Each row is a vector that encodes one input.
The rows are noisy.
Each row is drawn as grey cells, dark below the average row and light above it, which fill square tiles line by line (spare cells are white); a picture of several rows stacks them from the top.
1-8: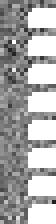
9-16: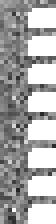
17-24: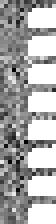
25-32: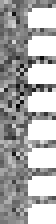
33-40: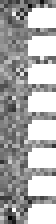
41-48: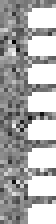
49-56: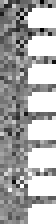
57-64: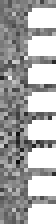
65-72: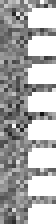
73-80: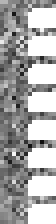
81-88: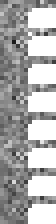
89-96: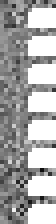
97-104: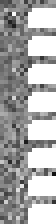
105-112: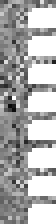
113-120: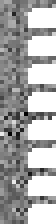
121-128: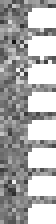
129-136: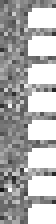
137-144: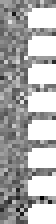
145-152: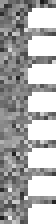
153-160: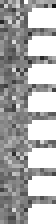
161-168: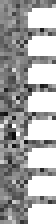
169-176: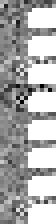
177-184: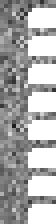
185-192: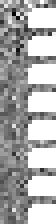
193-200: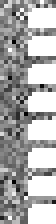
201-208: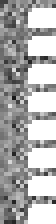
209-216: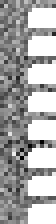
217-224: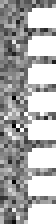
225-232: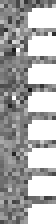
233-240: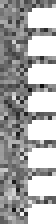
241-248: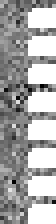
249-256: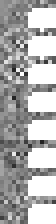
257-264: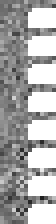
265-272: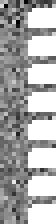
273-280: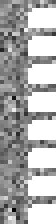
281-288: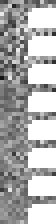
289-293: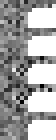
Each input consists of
a true/false value, together with a list of up to two points on an 8-point line.
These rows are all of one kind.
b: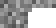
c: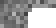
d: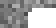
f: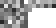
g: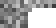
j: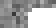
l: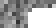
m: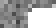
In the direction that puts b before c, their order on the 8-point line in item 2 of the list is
b, m, f, j, c, d, l, g.
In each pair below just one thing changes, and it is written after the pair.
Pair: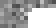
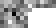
the place on the 8-point line in item 2 of the list
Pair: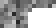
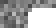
the true/false value
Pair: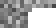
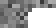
the place on the 8-point line in item 2 of the list
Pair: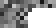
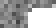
the true/false value
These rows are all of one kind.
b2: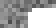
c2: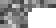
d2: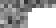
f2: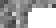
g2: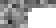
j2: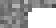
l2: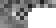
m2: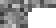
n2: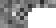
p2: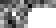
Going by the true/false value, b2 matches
d2 and g2.
